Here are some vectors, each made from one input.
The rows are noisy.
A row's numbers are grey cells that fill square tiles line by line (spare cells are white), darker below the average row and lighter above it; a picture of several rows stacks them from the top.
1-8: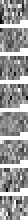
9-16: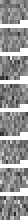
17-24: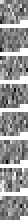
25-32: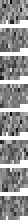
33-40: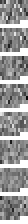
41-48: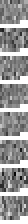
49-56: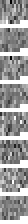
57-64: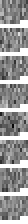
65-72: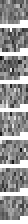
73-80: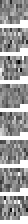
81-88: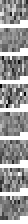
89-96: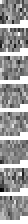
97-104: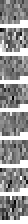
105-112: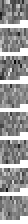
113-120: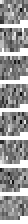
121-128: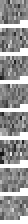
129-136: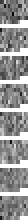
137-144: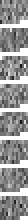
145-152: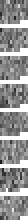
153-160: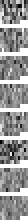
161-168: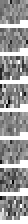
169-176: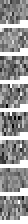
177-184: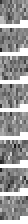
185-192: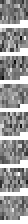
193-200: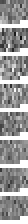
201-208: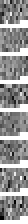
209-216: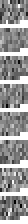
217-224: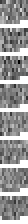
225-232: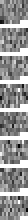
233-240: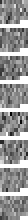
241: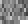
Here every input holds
a node of an 8-node tree and a true/false value, together with either a point on a 10-point circle, or a list of up to two points on a 5-point line.
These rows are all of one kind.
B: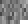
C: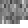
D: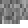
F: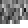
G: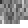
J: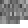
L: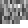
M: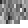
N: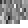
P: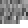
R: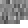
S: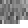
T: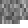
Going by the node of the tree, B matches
M and N.
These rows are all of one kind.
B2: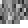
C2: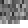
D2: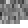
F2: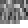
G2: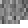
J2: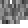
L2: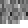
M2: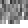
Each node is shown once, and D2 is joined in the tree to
G2.
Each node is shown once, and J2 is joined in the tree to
L2 and M2.
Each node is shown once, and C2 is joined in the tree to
G2.
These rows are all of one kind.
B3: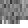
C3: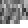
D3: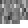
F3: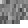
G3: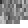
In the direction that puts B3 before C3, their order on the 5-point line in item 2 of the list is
D3, F3, B3, C3, G3.
